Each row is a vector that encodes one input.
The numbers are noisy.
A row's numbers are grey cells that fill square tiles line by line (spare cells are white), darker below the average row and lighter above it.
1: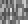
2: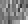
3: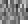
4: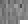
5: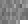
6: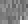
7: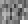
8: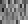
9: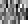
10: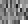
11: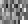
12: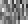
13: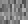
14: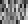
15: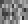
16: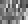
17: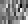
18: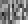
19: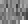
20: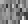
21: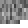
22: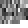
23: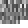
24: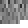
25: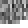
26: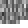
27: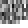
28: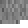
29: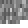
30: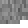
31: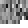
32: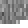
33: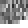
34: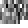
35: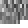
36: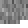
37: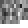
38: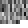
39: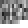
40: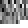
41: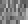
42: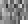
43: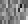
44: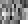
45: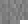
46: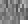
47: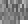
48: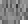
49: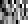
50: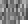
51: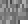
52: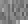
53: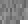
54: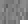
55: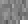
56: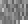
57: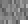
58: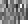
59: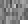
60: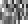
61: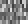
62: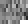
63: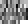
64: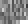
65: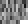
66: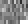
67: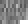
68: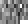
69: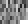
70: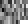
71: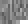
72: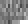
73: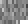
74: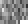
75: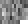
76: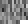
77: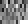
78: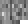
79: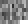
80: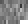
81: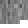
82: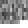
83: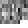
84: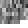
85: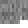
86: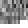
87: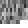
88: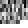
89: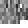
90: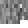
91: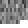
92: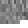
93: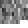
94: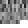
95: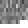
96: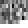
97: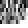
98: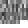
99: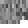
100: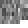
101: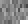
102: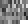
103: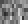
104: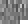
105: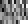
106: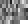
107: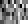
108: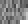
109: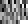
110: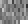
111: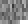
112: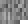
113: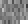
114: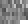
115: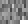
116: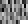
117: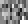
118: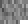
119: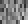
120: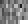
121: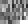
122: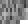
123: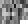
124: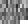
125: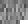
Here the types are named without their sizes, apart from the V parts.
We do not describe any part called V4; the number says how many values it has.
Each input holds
a value of V4, together with either a label, or a point on a line.
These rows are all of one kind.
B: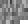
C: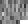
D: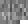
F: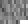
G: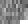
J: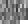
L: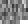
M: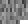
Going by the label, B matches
D and G.
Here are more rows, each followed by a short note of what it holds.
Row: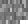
a label and a value of V4
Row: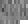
a label and a value of V4
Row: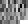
a point on a line and a value of V4
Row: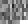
a label and a value of V4
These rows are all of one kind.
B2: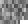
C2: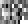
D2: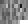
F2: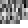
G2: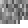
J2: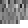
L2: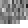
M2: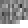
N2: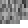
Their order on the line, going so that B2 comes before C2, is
M2, N2, B2, G2, D2, L2, C2, F2, J2.
